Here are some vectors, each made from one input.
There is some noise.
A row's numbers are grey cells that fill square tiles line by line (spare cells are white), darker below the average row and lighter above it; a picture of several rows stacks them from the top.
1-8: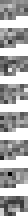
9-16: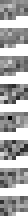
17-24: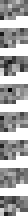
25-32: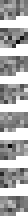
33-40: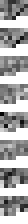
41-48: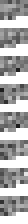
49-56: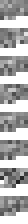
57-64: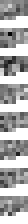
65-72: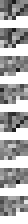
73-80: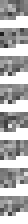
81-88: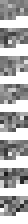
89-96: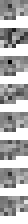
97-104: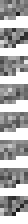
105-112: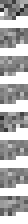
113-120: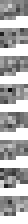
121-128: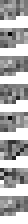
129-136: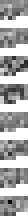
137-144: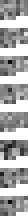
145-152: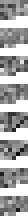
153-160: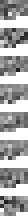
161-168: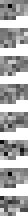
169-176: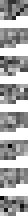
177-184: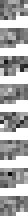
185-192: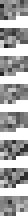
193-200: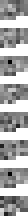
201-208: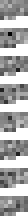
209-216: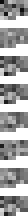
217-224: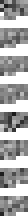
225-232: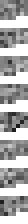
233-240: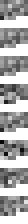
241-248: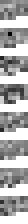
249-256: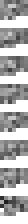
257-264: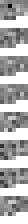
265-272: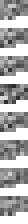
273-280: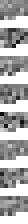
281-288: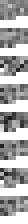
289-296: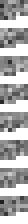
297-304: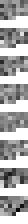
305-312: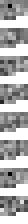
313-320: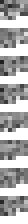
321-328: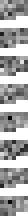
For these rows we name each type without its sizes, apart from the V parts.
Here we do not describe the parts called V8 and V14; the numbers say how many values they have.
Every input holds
either a point on a circle, or a true/false value and a value of V8, or a value of V14.
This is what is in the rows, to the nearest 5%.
About 30% of them hold a point on a circle. About 25% of them hold a true/false value and a value of V8. The rest hold a value of V14.
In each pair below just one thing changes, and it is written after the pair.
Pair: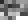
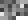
the true/false value
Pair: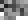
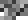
the true/false value
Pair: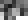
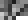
the true/false value
